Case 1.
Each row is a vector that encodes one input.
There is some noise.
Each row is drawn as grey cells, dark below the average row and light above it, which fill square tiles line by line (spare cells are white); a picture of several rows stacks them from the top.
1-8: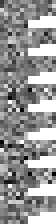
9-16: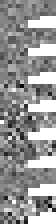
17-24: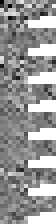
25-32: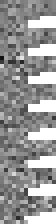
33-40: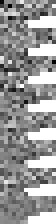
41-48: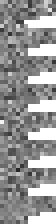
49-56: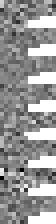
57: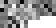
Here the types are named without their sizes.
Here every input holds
a point on a line.
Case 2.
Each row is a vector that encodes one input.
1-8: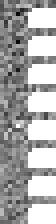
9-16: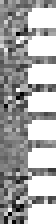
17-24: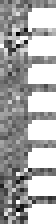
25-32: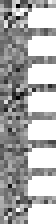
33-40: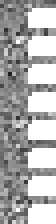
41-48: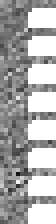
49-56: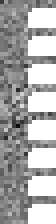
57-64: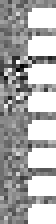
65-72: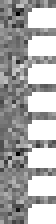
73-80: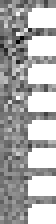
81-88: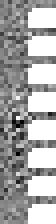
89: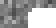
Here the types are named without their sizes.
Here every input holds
a point on each of two lines.
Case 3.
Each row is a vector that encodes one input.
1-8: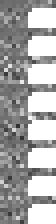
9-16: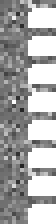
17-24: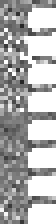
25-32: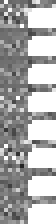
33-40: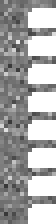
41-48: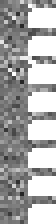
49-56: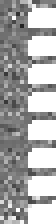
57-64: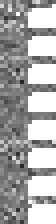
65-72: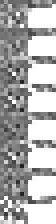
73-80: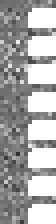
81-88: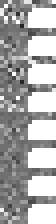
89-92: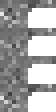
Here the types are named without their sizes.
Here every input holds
a point on each of two lines.
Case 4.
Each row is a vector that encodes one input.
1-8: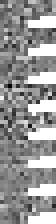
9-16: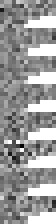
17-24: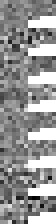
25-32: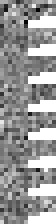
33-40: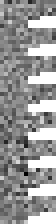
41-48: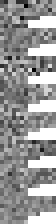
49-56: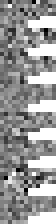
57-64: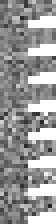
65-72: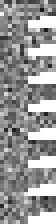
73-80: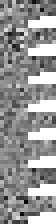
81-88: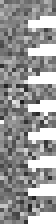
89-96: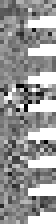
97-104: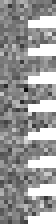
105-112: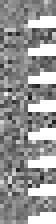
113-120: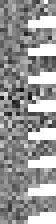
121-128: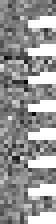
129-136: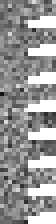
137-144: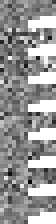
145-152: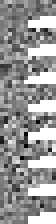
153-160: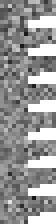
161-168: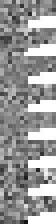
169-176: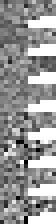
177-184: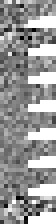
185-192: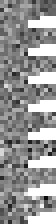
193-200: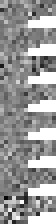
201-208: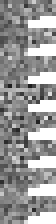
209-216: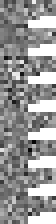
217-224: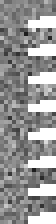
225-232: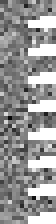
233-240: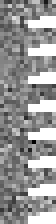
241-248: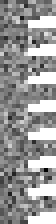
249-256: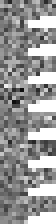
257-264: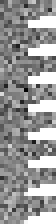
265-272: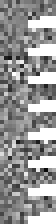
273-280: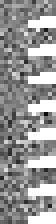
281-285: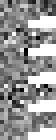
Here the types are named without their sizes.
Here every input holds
either a fixed value, or a node of a tree.
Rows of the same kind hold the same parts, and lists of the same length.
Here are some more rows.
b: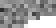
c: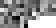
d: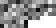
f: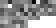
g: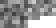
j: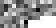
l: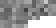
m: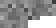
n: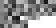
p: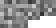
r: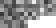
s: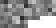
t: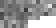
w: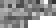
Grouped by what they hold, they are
b, c, f, g, l, m, n, p, r, s, t, w
d, j

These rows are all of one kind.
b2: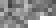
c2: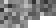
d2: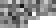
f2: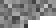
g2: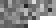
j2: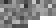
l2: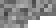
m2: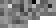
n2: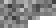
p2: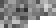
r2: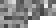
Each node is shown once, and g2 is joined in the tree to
j2.
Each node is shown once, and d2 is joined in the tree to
l2 and n2.
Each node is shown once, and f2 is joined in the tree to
m2 and r2.
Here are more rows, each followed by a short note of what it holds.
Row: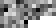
a fixed value
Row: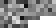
a node of a tree
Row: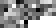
a fixed value
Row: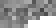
a node of a tree
